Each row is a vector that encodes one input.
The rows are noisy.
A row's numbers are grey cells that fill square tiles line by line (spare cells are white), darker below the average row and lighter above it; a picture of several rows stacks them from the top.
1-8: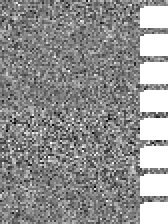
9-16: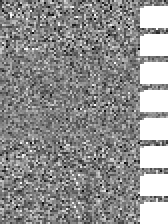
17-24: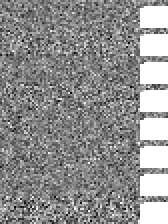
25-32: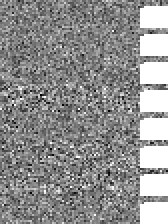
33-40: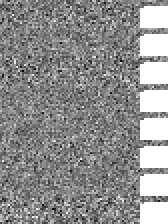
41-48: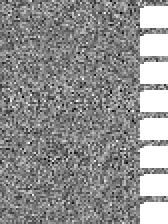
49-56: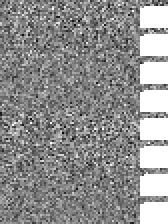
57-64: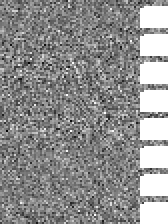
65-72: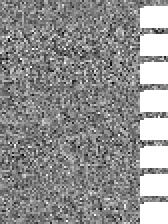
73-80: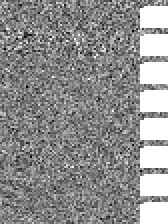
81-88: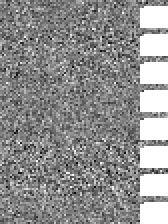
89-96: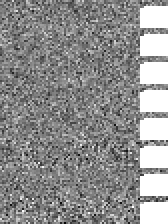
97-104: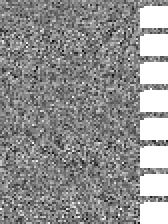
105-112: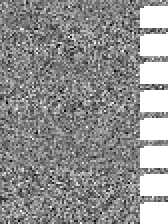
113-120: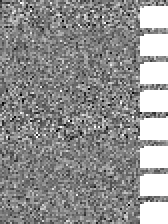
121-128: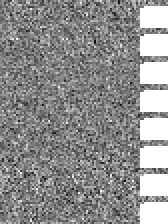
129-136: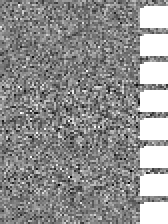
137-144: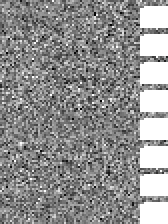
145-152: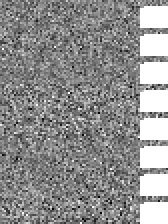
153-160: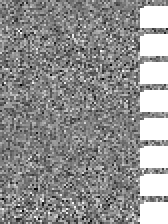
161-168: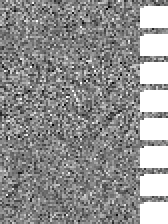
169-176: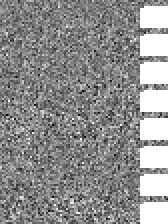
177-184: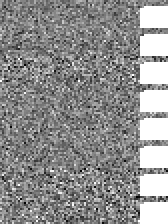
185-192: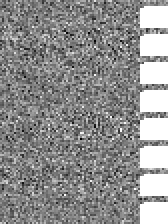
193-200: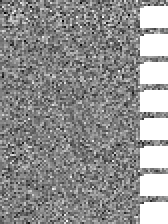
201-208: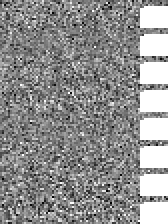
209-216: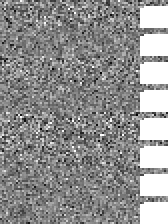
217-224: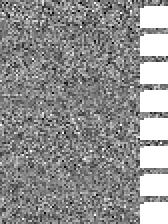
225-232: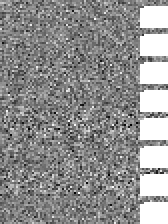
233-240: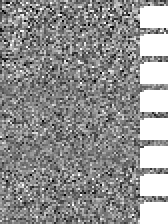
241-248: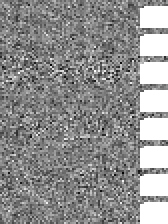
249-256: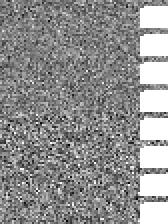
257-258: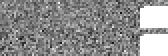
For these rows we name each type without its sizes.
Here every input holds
either three true/false values, or a list of points on a line.
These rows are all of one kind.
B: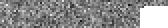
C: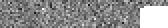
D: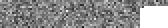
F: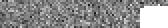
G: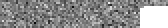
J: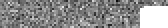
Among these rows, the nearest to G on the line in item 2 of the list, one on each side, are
C and J.
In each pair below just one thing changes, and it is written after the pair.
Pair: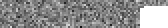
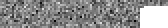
the place on the line in item 1 of the list
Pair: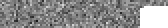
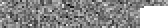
the place on the line in item 2 of the list
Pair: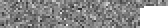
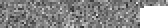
the place on the line in item 1 of the list
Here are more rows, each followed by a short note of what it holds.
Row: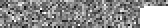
the empty list
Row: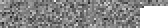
a list of two items
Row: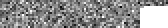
three true/false values
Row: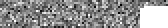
the empty list
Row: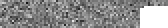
a list of two items
